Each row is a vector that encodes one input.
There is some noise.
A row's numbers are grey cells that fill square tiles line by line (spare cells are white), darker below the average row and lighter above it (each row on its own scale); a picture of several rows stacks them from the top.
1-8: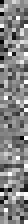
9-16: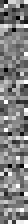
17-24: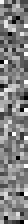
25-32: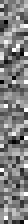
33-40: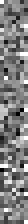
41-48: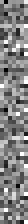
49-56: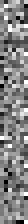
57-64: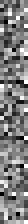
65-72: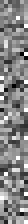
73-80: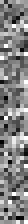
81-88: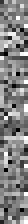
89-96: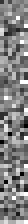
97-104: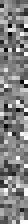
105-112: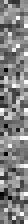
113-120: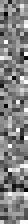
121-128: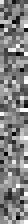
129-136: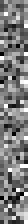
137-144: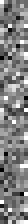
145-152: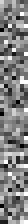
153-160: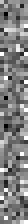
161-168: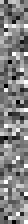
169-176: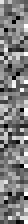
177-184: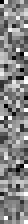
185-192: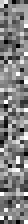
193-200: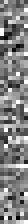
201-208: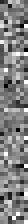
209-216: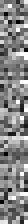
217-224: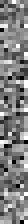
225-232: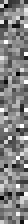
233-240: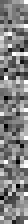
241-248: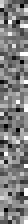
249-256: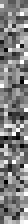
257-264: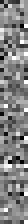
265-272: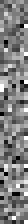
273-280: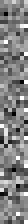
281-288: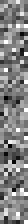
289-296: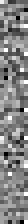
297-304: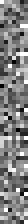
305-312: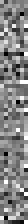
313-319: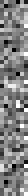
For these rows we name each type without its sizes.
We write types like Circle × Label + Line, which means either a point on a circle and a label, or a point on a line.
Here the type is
(Bool × Line + Circle) × Line × Tree.
